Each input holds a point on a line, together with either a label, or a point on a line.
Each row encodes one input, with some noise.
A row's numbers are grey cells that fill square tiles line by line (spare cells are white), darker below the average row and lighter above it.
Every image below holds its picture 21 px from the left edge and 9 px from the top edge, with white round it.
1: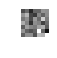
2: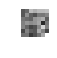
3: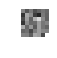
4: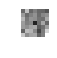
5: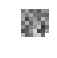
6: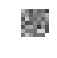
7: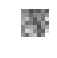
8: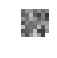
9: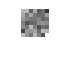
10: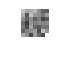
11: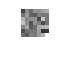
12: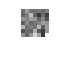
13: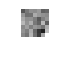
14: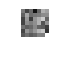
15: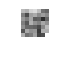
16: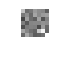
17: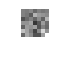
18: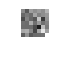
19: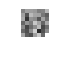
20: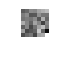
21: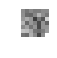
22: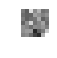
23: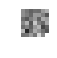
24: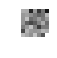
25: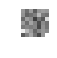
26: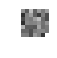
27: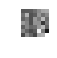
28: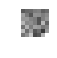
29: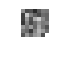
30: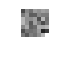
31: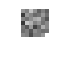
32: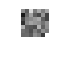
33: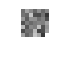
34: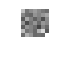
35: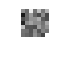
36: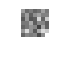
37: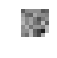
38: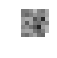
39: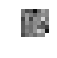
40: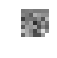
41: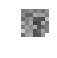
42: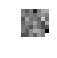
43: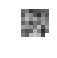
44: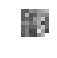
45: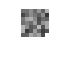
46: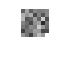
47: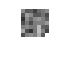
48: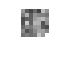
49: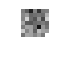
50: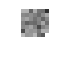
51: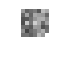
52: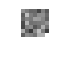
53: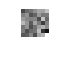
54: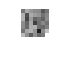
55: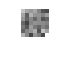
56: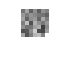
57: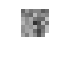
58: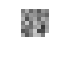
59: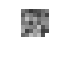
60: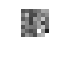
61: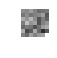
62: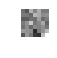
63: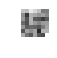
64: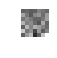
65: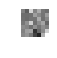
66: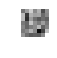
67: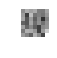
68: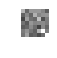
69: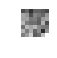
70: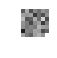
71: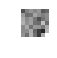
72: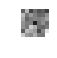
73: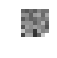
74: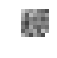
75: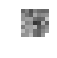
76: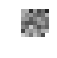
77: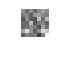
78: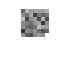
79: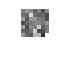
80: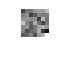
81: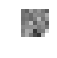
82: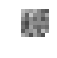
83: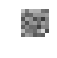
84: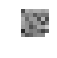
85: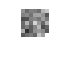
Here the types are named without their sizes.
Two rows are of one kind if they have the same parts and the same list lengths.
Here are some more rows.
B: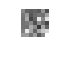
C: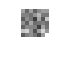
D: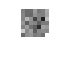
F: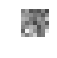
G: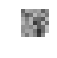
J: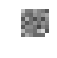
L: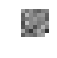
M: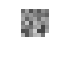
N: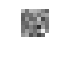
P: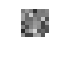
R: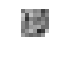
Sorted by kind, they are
B, C, D, F, G, J, N, R
L, M, P

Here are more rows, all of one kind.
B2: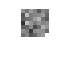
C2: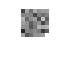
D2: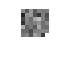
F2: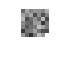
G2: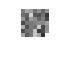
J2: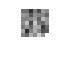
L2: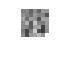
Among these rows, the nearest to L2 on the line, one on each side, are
C2 and J2.
